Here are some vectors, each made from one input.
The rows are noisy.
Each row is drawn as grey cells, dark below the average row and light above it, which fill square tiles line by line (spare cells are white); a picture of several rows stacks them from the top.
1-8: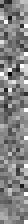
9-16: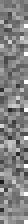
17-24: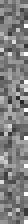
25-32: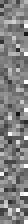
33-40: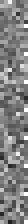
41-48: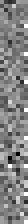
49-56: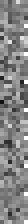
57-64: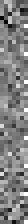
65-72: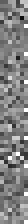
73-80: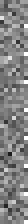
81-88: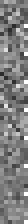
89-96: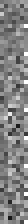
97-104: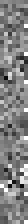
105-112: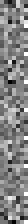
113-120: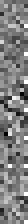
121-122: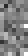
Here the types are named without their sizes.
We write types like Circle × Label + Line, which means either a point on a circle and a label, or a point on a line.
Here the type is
Line + List(Circle).
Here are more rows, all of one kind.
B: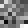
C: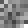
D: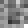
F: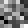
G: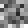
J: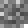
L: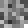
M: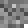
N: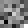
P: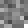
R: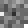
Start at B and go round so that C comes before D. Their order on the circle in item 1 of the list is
B, M, C, D, L, P, N, F, G, J, R.
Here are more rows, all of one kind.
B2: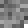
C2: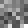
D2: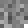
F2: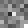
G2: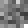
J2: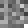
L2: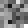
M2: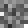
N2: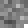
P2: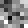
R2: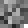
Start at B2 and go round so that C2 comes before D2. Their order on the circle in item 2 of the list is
B2, J2, F2, L2, R2, M2, G2, C2, N2, P2, D2.
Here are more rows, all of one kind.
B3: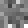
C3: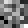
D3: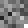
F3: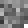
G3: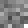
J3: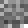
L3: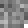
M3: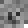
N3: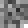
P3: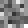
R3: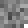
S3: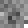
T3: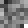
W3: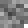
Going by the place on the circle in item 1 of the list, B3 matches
C3, F3, J3 and P3.
